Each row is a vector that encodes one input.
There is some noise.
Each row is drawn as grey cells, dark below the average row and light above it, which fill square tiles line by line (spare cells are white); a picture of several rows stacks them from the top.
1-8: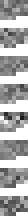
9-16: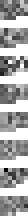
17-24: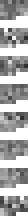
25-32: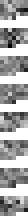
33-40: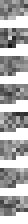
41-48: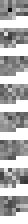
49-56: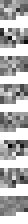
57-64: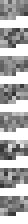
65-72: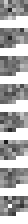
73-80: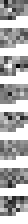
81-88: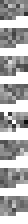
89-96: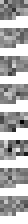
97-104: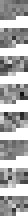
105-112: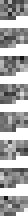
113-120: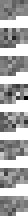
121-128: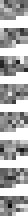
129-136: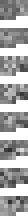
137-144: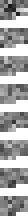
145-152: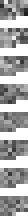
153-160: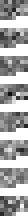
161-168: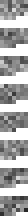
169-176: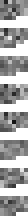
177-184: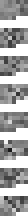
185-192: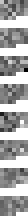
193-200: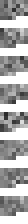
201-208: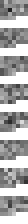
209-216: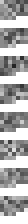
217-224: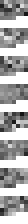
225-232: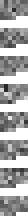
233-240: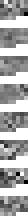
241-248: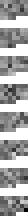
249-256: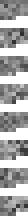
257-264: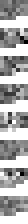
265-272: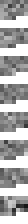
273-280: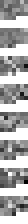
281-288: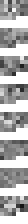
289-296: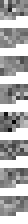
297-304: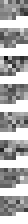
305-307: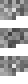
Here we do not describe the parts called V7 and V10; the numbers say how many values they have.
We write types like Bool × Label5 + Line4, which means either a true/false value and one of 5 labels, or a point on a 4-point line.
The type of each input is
Bool × List2(V7) + Tree8 + Tree12 × V10.
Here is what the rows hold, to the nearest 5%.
About 15% of them hold a node of an 8-node tree. About 40% of them hold a node of a 12-node tree and a value of V10. The rest hold a true/false value, together with a list of up to two values of V7.
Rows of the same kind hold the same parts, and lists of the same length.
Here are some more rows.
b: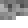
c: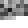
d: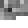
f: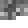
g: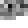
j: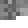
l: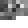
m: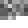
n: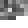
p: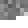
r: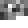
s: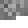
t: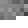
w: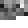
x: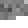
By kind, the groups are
b, r, s, t
c, g, x
d, j
f, l, m, p
n, w

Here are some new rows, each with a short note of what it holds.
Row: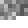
a node of a 12-node tree and a value of V10
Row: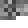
a true/false value, together with a list of one item
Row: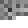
a node of a 12-node tree and a value of V10
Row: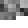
a node of an 8-node tree
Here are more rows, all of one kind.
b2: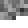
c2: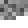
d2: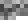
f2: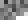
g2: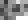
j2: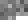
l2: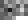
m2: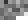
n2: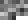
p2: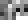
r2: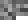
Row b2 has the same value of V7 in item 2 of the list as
c2, d2 and p2.
